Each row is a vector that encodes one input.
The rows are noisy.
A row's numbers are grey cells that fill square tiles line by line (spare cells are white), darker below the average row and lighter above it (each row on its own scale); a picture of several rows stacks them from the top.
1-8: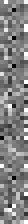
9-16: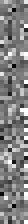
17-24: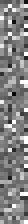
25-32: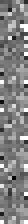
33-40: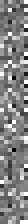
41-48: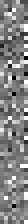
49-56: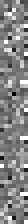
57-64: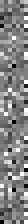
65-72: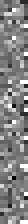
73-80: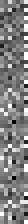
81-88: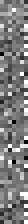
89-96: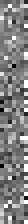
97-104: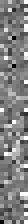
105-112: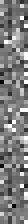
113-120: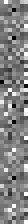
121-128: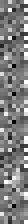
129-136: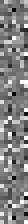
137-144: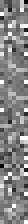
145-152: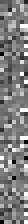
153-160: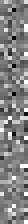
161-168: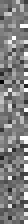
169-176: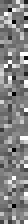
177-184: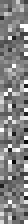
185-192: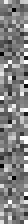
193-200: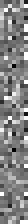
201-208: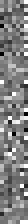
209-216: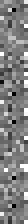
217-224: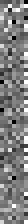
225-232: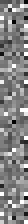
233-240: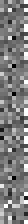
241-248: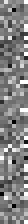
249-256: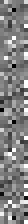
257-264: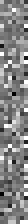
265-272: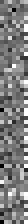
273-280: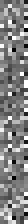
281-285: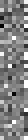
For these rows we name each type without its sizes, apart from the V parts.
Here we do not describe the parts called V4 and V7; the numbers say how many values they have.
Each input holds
either a value of V4 and a value of V7, or a list of points on a line.
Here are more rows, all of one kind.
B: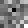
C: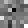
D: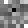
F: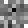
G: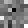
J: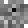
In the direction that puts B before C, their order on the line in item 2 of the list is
D, J, B, C, F, G.
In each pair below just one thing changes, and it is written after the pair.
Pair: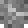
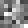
the value of V7
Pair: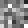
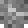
the value of V4
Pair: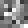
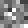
the value of V7
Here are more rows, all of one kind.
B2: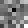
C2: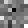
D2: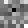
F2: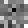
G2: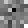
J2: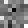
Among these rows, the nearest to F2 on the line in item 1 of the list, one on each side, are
D2 and J2.
